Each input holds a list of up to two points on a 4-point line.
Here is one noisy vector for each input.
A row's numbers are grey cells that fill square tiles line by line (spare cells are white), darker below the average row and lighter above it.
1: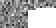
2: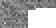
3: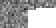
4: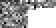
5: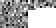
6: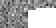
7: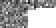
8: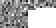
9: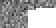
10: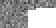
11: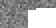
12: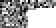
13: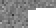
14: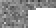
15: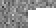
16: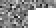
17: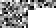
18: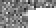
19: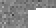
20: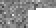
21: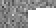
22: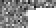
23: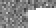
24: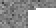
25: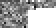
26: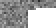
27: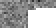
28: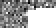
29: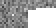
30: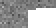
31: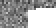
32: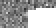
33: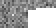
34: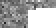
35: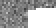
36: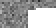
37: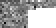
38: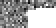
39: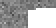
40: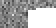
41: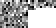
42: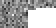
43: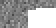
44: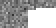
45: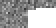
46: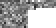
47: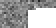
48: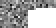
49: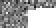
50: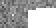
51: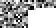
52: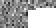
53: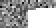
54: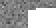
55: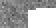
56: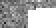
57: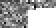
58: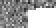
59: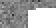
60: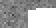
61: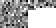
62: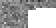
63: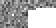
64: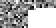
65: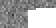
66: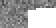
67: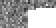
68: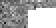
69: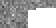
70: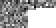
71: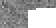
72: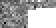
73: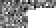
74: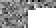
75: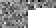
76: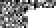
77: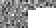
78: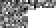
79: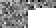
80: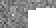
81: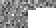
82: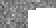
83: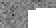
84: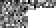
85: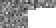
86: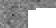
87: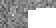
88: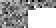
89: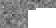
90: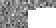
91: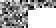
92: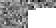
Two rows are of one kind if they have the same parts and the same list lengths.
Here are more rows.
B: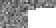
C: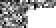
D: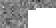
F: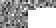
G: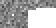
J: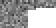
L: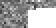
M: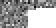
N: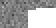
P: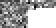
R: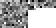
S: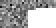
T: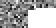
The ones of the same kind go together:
B, D, J, M, N, R
C, F, G, L, P
S, T

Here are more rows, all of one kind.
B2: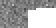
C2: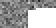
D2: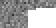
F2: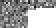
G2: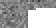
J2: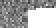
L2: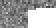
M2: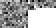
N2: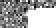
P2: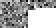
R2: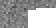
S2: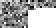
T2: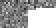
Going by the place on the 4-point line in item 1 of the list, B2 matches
J2, L2, N2 and S2.
